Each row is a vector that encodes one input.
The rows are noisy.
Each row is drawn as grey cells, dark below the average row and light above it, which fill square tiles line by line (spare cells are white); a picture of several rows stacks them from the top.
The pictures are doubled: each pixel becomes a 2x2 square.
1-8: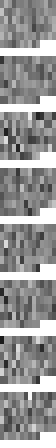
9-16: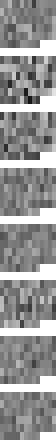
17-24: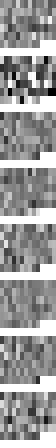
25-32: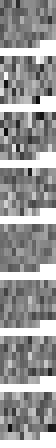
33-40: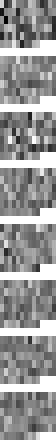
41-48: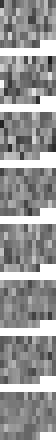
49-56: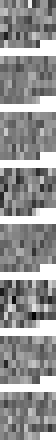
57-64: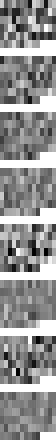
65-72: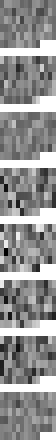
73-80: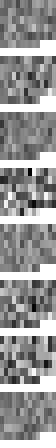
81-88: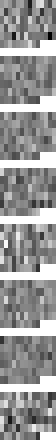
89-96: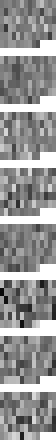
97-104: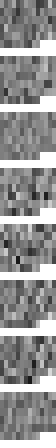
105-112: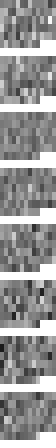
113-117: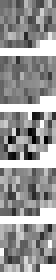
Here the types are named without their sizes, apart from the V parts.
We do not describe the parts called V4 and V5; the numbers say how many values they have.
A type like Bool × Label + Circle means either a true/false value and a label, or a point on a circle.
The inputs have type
Bool × (Line + V4) × V5.
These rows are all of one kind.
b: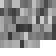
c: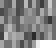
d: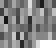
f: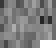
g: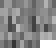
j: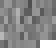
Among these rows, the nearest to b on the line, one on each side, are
c and g.
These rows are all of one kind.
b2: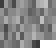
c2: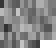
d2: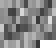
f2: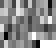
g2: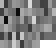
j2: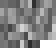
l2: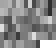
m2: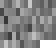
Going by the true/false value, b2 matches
c2 and j2.
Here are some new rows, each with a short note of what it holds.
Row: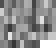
a point on a line, a true/false value and a value of V5
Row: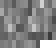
a true/false value, a value of V4 and a value of V5
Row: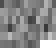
a point on a line, a true/false value and a value of V5
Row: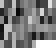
a true/false value, a value of V4 and a value of V5
